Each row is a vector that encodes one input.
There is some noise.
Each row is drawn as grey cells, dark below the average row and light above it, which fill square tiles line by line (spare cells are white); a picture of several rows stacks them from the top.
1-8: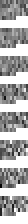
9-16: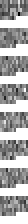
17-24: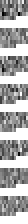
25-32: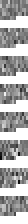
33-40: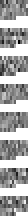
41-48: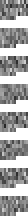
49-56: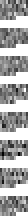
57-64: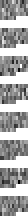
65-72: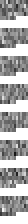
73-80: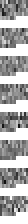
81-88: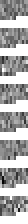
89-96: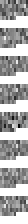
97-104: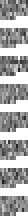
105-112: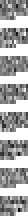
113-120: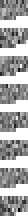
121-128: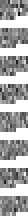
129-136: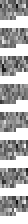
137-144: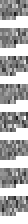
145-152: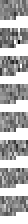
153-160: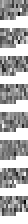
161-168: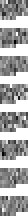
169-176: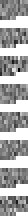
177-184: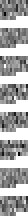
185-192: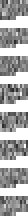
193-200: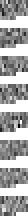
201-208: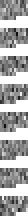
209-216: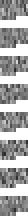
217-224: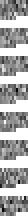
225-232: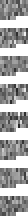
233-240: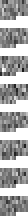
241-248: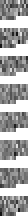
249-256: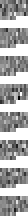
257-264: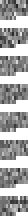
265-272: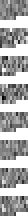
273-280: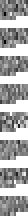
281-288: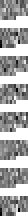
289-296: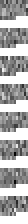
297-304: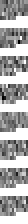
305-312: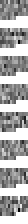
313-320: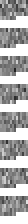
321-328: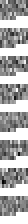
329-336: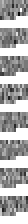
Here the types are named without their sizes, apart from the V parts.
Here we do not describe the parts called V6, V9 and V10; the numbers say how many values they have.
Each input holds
either a label and a point on a line, or a value of V6 and a value of V10, or a list of items, each a true/false value and a value of V9.
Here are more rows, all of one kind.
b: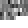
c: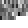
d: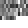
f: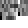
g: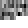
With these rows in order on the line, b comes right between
c and f.
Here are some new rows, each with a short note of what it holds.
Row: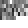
the empty list
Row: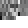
a label and a point on a line
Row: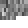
a list of two items
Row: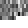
a label and a point on a line
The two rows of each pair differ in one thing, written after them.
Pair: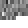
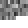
the value of V9 in item 2 of the list
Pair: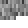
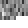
the true/false value in item 2 of the list
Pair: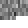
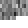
the true/false value in item 1 of the list
